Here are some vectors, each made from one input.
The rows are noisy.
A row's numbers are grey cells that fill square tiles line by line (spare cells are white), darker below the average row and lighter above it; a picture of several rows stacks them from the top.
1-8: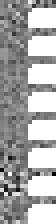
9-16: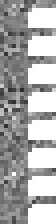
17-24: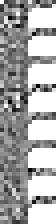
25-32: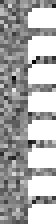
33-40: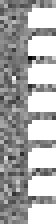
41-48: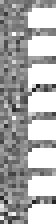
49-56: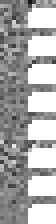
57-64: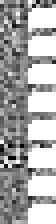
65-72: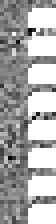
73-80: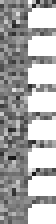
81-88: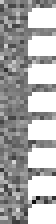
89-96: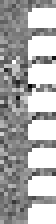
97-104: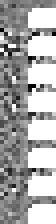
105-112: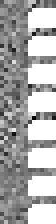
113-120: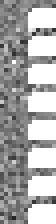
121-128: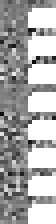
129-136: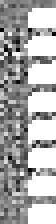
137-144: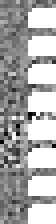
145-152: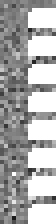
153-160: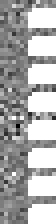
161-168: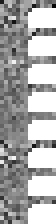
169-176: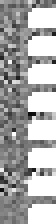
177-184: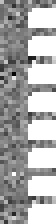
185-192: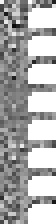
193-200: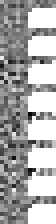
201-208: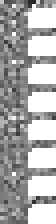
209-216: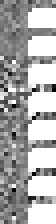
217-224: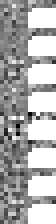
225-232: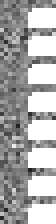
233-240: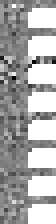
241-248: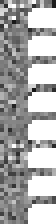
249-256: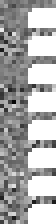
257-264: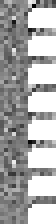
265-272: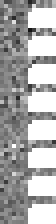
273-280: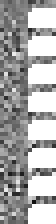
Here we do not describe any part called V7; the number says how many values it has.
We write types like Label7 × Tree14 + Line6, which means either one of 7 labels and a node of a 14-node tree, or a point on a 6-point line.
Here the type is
Bool × (Line11 + V7).
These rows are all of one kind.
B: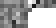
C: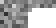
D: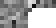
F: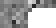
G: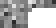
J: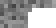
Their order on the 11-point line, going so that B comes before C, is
D, J, B, G, C, F.
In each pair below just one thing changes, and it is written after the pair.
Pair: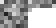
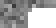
the true/false value
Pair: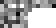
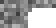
the true/false value
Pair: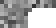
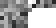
the value of V7
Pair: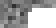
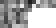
the true/false value
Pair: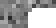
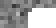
the value of V7
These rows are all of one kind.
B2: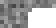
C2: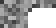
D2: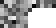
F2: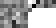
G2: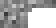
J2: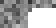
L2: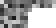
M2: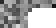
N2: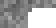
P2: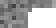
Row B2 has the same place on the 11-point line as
C2, D2, F2 and P2.
